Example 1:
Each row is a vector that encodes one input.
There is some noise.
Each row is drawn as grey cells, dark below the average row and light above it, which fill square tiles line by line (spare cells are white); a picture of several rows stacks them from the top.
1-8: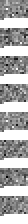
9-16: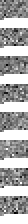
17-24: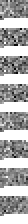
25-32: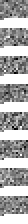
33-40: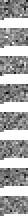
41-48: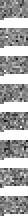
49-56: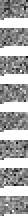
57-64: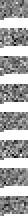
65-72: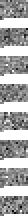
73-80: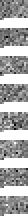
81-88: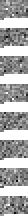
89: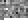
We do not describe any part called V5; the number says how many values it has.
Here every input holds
a point on a 7-point line, together with either a point on a 6-point line, or a value of V5.
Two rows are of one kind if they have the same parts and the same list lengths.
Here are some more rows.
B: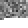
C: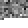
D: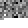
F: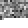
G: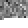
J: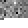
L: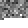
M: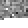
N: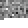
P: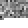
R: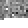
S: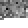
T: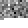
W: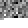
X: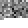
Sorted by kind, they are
B, F, G, J, M, N, P, R, T, X
C, D, L, S, W

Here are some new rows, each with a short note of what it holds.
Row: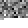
a point on a 6-point line and a point on a 7-point line
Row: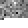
a point on a 7-point line and a value of V5
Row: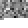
a point on a 7-point line and a value of V5
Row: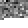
a point on a 6-point line and a point on a 7-point line
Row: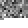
a point on a 6-point line and a point on a 7-point line
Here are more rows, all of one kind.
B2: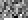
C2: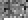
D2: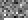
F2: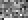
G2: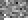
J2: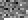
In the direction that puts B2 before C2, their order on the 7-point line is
B2, D2, J2, C2, F2, G2.
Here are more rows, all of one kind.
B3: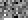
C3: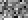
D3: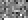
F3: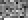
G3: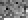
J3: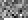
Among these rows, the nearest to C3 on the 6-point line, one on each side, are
B3 and D3.
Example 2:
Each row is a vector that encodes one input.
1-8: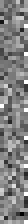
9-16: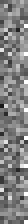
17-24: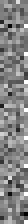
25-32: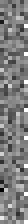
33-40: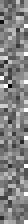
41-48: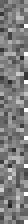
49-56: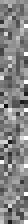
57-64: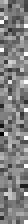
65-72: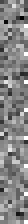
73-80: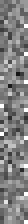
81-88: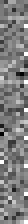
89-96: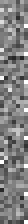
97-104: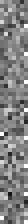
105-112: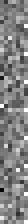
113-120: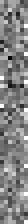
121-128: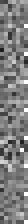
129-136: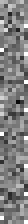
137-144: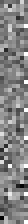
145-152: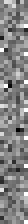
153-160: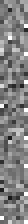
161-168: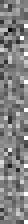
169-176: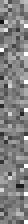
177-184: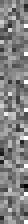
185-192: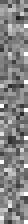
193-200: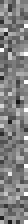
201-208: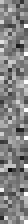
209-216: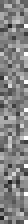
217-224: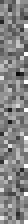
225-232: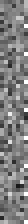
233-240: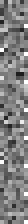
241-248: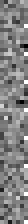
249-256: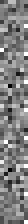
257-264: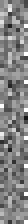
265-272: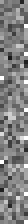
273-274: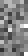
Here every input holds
a node of an 18-node tree, together with either a point on a 9-point line, or three true/false values.
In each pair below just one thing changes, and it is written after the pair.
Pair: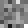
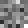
the place on the 9-point line
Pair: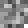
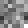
the node of the tree
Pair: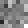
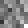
the place on the 9-point line
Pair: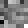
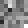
the node of the tree
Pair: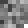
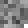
the place on the 9-point line
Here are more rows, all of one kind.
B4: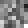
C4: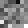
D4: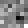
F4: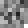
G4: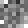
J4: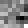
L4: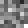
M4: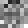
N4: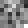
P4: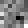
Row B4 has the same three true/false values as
D4, F4, J4 and P4.
